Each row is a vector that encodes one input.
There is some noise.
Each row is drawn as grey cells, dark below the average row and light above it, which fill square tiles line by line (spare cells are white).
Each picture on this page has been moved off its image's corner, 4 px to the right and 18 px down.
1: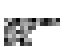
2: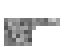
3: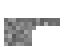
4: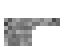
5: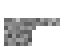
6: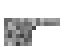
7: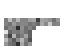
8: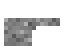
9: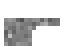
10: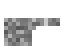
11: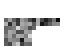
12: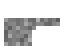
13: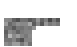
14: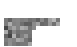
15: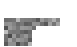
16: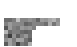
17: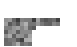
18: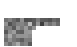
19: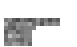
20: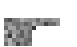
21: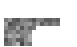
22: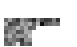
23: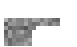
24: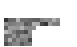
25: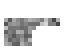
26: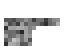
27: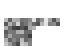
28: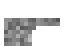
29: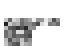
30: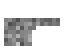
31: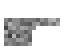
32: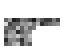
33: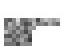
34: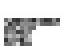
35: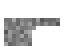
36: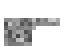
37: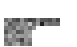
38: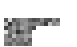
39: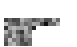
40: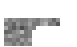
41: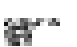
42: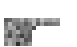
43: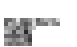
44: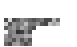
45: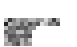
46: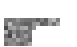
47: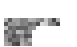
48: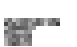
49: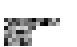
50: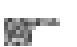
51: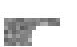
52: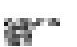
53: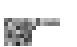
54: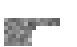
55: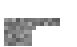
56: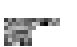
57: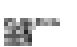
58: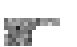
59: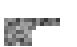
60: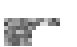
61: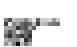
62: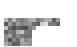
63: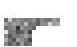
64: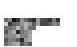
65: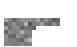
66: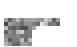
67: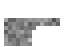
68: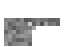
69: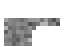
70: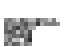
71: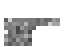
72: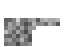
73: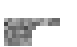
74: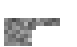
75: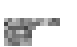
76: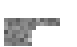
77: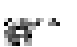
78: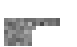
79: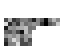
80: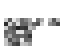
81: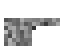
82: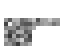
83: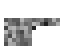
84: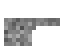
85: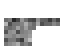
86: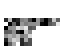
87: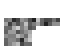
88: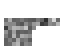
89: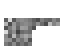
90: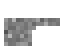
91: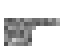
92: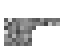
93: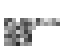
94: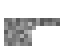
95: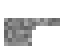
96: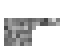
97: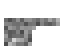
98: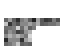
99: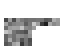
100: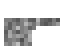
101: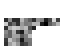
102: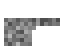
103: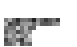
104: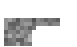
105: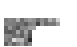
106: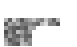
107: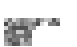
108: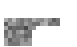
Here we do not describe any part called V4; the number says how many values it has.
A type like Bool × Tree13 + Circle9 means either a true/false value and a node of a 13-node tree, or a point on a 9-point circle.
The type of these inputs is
Tree7 × V4 + Tree11.
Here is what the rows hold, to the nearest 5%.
About 60% of them hold a node of a 7-node tree and a value of V4. The rest hold a node of an 11-node tree.
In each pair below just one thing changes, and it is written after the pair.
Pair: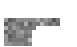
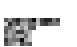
the node of the tree
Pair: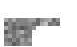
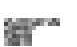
the value of V4
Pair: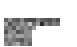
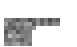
the value of V4
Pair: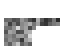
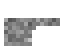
the value of V4
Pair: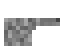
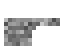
the value of V4
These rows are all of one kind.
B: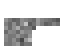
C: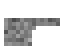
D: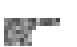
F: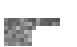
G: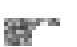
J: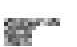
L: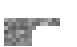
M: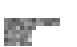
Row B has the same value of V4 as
C and J.
